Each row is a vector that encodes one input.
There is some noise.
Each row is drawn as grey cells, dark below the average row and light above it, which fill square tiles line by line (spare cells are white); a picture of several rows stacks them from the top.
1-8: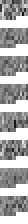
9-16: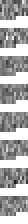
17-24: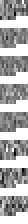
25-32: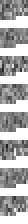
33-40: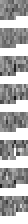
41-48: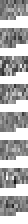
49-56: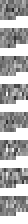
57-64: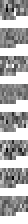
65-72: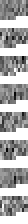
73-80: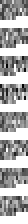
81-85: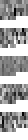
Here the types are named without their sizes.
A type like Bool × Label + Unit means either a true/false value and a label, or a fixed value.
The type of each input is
Bool × (Label + Line).
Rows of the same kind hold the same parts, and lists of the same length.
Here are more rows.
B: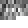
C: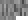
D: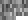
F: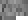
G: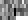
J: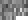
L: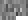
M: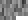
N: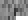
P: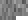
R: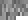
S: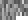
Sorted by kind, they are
B, C, F, G, M, N, P, R, S
D, J, L

